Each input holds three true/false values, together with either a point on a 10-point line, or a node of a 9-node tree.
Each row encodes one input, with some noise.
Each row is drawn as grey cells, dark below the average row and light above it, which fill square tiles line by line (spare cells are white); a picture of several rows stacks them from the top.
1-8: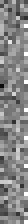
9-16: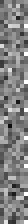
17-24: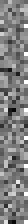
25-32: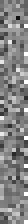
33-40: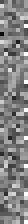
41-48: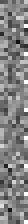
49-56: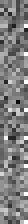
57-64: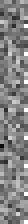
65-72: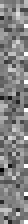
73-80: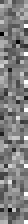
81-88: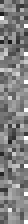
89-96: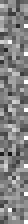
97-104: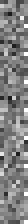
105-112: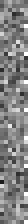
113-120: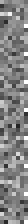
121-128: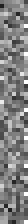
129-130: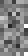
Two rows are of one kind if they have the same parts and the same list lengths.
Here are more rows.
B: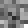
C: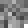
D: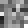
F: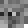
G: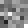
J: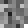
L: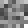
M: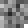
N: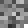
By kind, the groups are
B, D, F, L, N
C, G, J, M

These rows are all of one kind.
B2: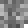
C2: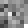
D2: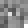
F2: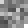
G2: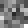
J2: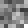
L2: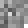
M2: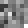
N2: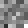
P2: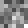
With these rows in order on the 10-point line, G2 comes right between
C2 and M2.
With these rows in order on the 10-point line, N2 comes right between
B2 and F2.
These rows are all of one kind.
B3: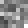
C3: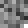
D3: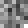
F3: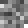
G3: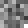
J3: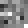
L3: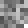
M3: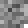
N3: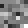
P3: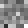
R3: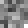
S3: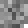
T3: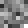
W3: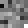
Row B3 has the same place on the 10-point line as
D3, M3, R3 and S3.
